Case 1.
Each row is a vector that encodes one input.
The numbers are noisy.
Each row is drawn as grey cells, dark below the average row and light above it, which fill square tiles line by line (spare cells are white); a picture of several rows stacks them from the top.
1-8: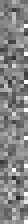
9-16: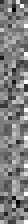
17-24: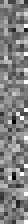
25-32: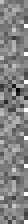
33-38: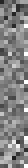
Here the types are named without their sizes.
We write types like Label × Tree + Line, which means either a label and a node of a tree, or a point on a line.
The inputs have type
Label.
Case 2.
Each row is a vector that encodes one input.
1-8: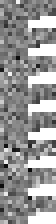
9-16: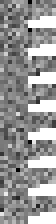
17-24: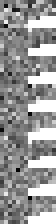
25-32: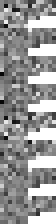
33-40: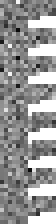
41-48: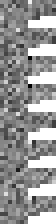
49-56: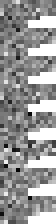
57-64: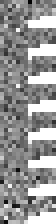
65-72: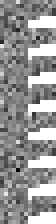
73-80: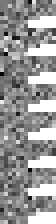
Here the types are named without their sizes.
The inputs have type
Bool × Bool × Bool × Bool + Unit.
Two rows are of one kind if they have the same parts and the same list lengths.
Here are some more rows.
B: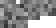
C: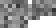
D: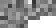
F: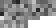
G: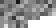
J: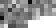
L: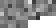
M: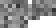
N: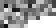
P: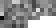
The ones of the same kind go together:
B, C, D, F, G, J, L, M, P
N

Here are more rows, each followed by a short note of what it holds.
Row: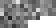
four true/false values
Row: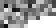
a fixed value
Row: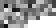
a fixed value
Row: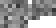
four true/false values
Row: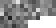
four true/false values
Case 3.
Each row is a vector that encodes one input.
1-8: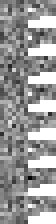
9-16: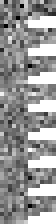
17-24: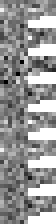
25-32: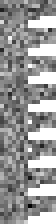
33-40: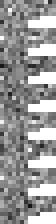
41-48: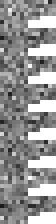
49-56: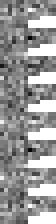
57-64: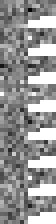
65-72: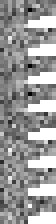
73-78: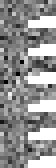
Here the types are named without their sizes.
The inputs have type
Bool × Bool × Bool + Unit.
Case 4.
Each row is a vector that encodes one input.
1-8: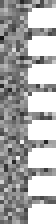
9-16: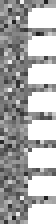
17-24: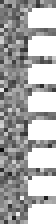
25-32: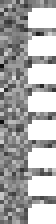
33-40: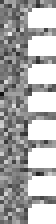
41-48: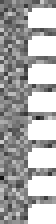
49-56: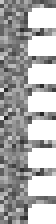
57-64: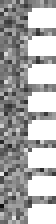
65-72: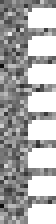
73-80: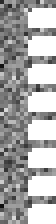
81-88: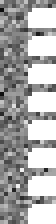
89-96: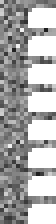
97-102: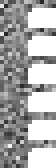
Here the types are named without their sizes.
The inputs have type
Line.
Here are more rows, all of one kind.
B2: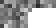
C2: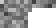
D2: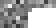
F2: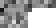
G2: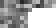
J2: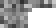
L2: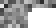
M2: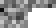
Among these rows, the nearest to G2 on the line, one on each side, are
B2 and J2.
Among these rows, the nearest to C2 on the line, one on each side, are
D2 and M2.
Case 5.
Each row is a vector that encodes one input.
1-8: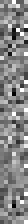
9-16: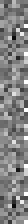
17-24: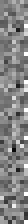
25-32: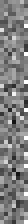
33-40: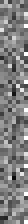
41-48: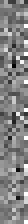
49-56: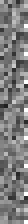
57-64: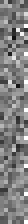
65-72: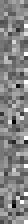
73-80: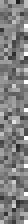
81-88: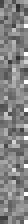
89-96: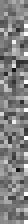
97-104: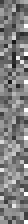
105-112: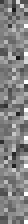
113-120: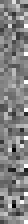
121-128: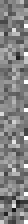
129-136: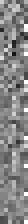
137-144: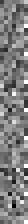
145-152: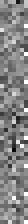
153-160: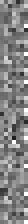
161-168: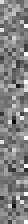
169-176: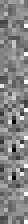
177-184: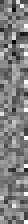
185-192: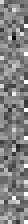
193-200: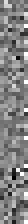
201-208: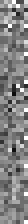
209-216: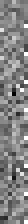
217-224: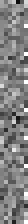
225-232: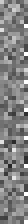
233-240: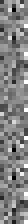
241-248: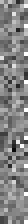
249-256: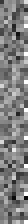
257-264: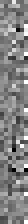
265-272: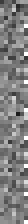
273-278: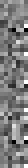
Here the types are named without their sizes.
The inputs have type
Label.
